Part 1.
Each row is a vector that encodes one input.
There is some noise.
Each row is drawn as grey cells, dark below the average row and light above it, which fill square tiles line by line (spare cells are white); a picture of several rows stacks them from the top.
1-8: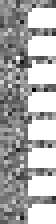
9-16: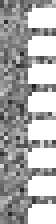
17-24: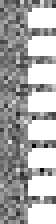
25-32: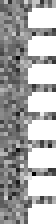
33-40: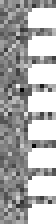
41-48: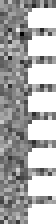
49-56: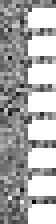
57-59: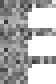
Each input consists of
either a point on a 5-point circle, or a node of an 8-node tree.
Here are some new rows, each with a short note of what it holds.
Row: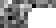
a node of an 8-node tree
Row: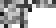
a node of an 8-node tree
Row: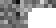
a node of an 8-node tree
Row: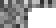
a point on a 5-point circle
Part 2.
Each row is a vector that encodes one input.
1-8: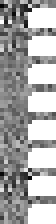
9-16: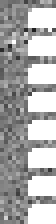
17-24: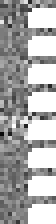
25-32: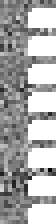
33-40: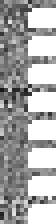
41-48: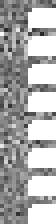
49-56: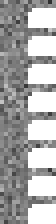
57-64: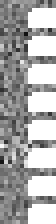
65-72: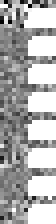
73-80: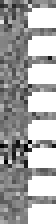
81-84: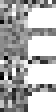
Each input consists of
a true/false value, together with either a fixed value, or a node of an 11-node tree.
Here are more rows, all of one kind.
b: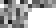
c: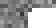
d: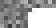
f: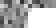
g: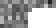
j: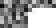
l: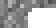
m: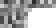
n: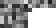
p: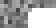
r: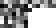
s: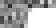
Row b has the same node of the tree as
g, m, n and r.
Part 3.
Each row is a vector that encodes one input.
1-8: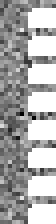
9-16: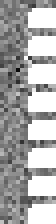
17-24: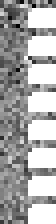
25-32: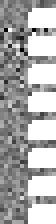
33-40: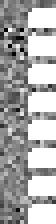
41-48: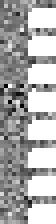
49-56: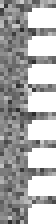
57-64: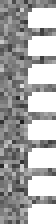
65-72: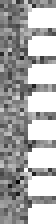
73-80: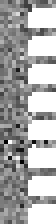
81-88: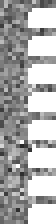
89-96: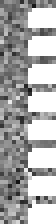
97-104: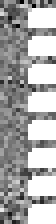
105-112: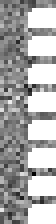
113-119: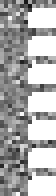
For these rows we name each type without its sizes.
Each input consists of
a list of points on a circle.
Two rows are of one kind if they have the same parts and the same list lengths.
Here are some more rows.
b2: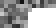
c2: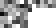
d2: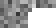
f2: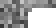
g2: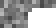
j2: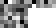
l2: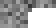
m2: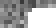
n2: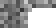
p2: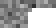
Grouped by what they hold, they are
b2, g2, l2, m2, p2
c2, d2, f2, n2
j2

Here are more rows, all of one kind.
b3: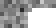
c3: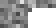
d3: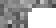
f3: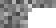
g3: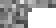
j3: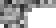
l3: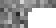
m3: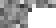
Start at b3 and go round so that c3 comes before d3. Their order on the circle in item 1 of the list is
b3, j3, f3, m3, c3, g3, l3, d3.
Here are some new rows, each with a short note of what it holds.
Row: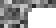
a list of one item
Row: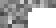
a list of two items
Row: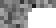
a list of one item
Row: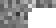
a list of two items
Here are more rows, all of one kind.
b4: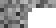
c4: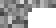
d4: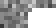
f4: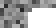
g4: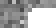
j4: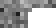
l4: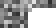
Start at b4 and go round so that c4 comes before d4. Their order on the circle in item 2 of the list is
b4, l4, g4, c4, d4, f4, j4.
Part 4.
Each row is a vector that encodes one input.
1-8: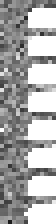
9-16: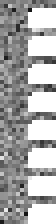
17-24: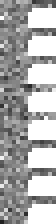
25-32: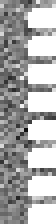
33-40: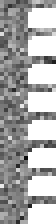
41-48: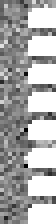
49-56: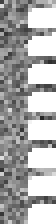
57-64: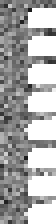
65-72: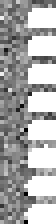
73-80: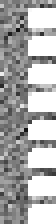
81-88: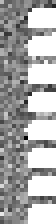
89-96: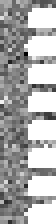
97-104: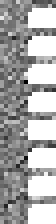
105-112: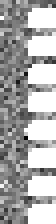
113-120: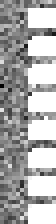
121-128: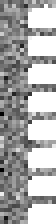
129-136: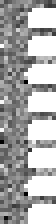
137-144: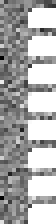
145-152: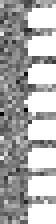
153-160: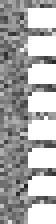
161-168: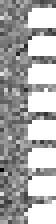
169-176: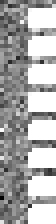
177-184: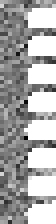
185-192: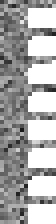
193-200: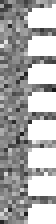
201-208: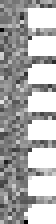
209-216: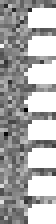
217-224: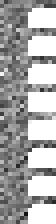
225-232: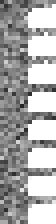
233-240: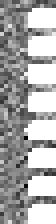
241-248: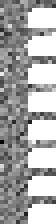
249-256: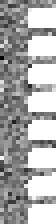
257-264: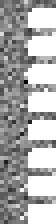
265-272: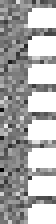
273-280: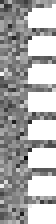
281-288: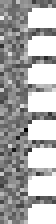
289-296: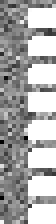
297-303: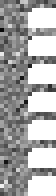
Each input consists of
either one of 9 labels, or a point on a 9-point line.
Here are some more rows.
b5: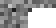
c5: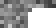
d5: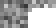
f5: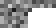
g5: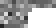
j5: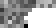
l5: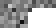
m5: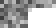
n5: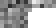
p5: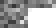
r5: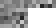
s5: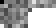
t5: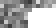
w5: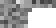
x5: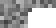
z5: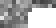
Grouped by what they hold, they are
b5, c5, f5, g5, l5, w5, x5, z5
d5, j5, m5, n5, p5, r5, s5, t5

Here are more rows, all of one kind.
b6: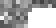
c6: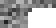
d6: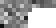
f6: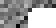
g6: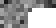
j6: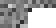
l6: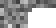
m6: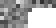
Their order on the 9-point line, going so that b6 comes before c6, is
d6, b6, m6, c6, j6, f6, g6, l6.
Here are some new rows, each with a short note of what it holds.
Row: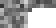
a point on a 9-point line
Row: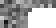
a point on a 9-point line
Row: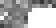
a point on a 9-point line
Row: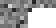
a point on a 9-point line
